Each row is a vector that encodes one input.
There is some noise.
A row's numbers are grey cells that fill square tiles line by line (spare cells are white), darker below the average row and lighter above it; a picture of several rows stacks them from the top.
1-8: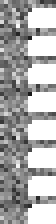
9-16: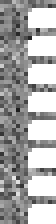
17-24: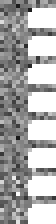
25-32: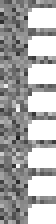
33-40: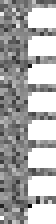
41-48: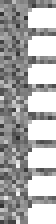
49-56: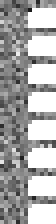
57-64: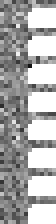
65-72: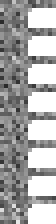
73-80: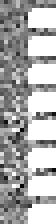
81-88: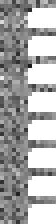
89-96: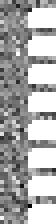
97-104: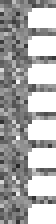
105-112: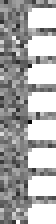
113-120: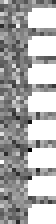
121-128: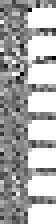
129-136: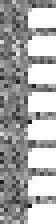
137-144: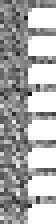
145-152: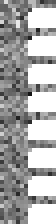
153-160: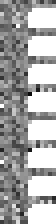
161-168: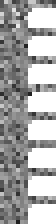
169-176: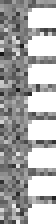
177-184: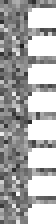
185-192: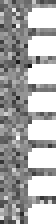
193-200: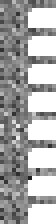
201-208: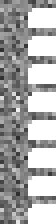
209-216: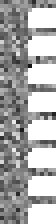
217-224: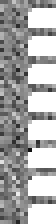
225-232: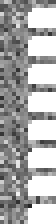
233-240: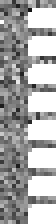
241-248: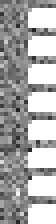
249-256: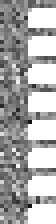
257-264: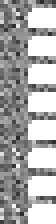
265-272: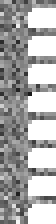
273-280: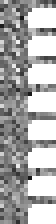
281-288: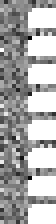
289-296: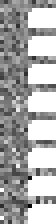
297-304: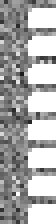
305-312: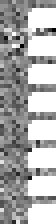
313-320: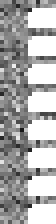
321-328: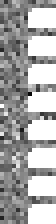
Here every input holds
either a point on a 12-point line, or a list of up to two points on a 5-point line.
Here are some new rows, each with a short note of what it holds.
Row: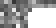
a list of two items
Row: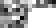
the empty list
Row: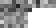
a list of one item
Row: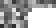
a list of two items
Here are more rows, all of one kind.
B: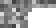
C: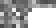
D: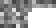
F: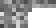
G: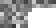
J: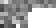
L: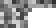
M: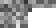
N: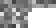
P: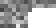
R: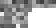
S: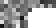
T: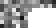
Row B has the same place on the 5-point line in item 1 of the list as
C, D and N.
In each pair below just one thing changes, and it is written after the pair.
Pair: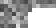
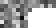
the place on the 5-point line in item 1 of the list
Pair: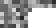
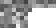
the place on the 5-point line in item 1 of the list
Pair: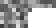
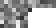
the place on the 5-point line in item 2 of the list
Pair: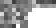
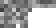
the place on the 5-point line in item 2 of the list
